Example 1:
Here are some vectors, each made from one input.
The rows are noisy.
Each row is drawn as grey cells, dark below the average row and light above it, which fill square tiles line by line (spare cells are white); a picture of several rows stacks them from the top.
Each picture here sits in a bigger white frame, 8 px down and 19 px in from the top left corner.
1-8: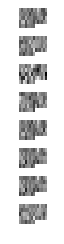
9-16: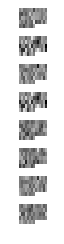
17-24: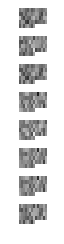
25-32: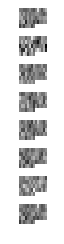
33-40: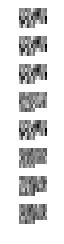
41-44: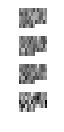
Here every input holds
a list of up to two points on a 5-point line.
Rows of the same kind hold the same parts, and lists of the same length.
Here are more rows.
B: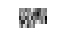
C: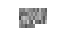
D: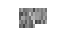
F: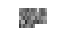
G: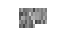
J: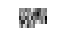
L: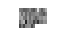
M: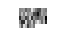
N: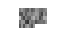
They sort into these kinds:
B, J, M
C
D, F, G, L, N

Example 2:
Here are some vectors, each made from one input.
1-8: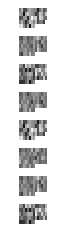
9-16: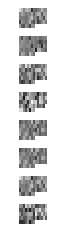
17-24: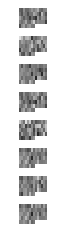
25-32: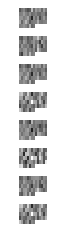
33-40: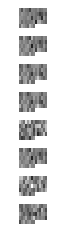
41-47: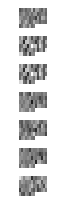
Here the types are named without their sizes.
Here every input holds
either a point on a line, or a node of a tree.
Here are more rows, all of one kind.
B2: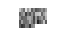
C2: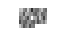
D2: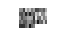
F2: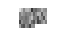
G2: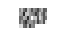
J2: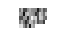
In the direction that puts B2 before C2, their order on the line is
D2, B2, F2, C2, G2, J2.
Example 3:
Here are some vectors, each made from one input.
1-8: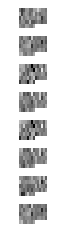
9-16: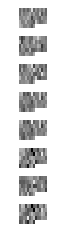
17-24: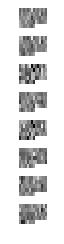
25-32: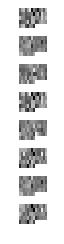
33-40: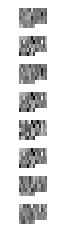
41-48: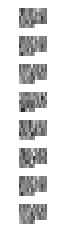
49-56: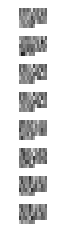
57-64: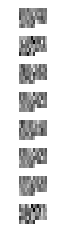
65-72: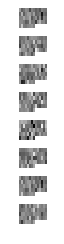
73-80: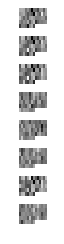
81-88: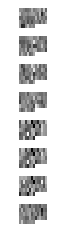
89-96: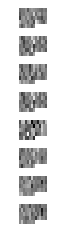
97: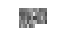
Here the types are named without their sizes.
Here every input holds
either a point on a line, or a node of a tree.
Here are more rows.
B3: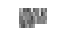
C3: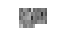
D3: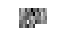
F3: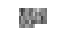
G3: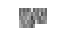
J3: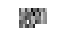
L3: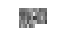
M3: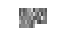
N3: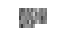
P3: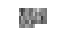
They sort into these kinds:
B3, C3, F3, G3, L3, M3, N3, P3
D3, J3

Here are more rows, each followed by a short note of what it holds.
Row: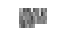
a node of a tree
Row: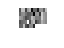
a point on a line
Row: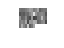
a node of a tree
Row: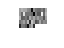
a point on a line
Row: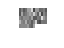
a node of a tree
